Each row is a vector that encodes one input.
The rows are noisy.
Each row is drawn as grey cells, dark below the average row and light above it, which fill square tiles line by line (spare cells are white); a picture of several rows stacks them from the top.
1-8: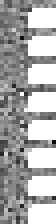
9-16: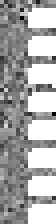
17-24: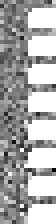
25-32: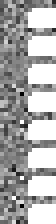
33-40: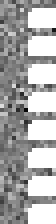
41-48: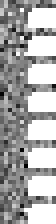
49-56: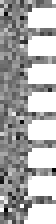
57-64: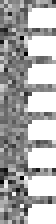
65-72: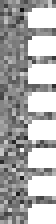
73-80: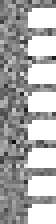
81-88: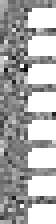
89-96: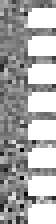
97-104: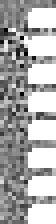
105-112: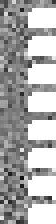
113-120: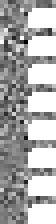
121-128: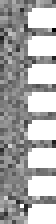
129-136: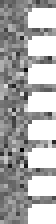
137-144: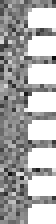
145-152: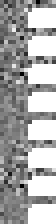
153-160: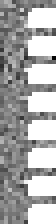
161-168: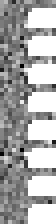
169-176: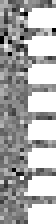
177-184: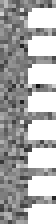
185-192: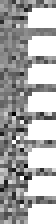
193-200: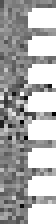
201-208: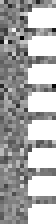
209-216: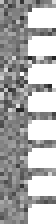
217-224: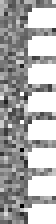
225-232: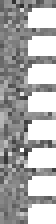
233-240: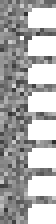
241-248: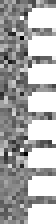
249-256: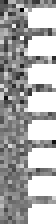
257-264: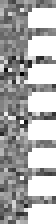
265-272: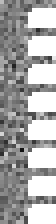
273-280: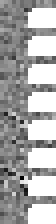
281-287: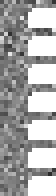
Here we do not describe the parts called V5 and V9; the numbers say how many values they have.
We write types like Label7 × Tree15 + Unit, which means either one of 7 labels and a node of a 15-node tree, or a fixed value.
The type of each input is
Bool × Label7 × V5 × V9.
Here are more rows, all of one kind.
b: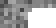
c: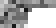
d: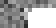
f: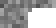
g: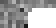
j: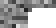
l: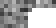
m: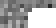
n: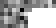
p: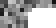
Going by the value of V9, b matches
d and p.
